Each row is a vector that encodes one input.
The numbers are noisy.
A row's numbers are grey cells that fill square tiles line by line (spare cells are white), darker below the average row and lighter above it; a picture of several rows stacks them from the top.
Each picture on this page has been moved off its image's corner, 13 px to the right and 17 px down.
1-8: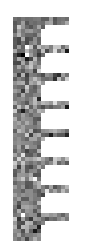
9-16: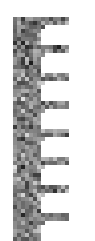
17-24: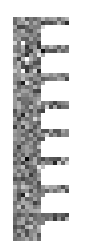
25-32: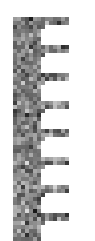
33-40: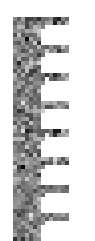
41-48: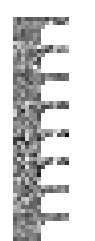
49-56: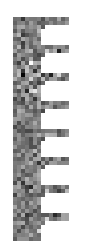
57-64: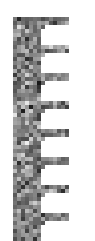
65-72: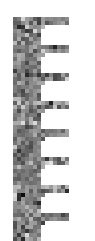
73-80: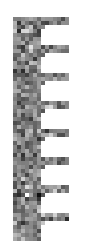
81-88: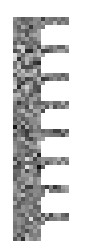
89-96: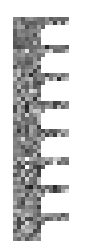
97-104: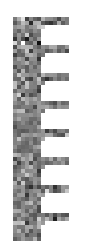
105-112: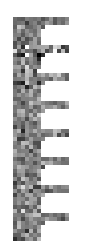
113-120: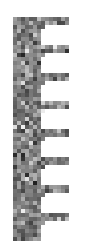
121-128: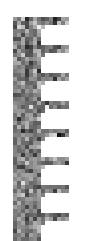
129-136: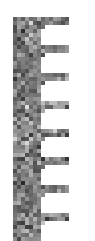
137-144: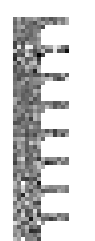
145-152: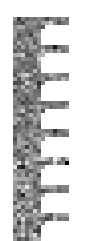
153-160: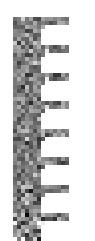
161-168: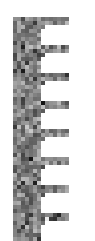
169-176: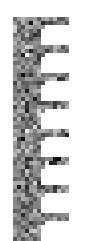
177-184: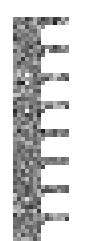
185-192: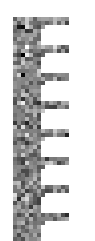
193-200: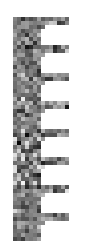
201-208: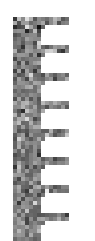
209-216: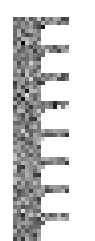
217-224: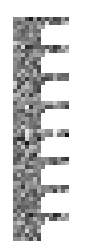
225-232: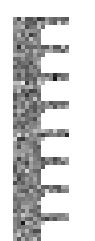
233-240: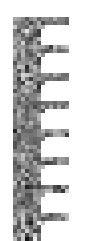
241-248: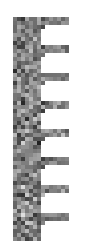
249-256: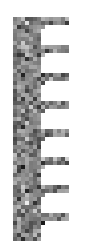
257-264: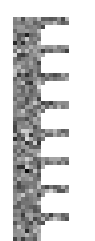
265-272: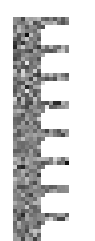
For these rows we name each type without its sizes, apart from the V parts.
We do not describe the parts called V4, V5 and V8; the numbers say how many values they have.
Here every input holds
either a true/false value and a value of V4, or a value of V5 and a value of V8, or a list of points on a circle.
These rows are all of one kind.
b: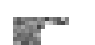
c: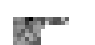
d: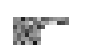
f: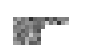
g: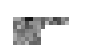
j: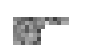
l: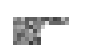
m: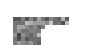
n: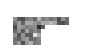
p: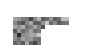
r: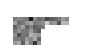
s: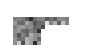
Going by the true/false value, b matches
d, m and n.
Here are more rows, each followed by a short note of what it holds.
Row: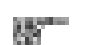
the empty list
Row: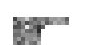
a list of two items
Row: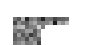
a value of V5 and a value of V8
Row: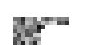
a true/false value and a value of V4
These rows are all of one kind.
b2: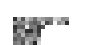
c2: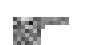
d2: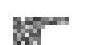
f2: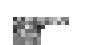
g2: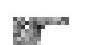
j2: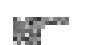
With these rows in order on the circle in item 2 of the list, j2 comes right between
b2 and c2.
